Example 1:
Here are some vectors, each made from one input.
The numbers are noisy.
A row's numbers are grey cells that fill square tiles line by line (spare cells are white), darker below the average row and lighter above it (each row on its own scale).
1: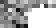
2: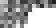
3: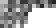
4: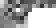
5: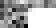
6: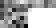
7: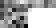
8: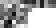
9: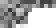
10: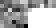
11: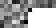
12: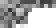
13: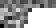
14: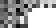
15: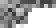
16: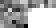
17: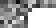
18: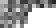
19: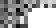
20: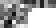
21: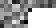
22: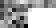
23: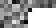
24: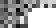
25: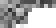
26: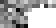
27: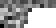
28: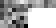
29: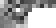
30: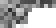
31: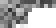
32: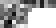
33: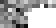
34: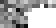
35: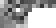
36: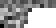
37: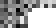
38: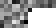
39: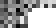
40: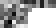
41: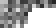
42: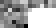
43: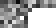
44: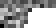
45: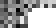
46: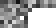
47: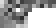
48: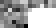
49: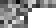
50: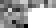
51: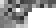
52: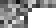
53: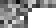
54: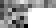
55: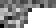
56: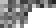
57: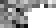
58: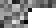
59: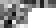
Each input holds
a point on an 11-point line.
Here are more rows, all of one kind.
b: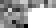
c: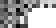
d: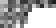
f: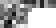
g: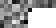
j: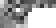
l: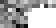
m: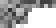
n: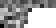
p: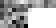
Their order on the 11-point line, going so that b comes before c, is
p, b, l, c, g, n, d, j, m, f.
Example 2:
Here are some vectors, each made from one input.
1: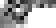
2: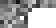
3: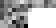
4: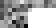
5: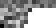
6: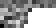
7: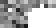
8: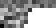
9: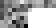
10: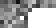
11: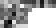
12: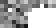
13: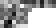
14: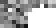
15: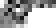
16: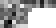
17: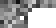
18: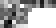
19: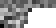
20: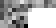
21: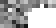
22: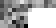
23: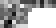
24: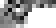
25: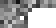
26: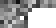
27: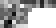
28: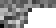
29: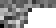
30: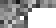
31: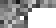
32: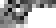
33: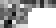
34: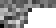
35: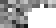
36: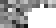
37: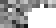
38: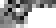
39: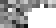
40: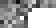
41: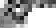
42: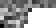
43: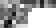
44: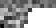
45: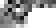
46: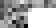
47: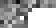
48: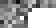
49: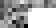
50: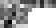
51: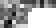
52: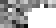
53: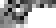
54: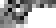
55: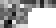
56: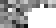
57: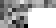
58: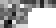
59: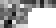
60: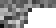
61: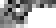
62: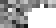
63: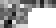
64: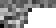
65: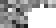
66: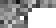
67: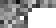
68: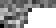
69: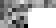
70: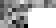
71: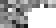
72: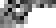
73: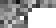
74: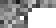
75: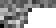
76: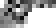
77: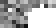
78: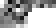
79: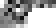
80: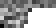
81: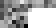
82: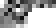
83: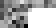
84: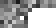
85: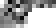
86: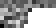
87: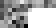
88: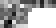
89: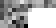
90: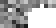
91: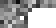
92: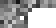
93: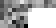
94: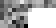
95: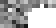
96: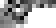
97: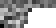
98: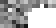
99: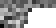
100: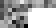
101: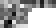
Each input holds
a point on a 6-point line.
